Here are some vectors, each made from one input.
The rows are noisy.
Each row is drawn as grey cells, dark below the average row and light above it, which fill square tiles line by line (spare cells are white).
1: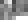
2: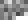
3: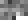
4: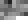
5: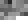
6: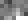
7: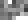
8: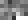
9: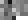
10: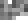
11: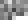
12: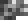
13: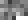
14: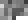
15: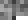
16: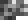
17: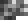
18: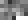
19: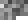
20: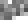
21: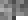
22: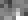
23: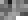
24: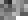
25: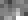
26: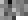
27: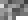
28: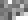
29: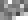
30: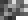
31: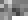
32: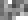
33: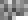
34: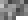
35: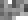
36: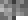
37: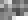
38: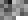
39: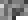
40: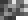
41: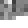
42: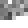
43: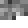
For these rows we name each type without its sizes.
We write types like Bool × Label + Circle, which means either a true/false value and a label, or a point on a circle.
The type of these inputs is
List(Line).
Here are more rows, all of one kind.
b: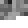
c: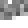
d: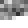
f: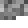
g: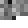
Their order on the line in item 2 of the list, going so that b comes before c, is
b, c, d, g, f.
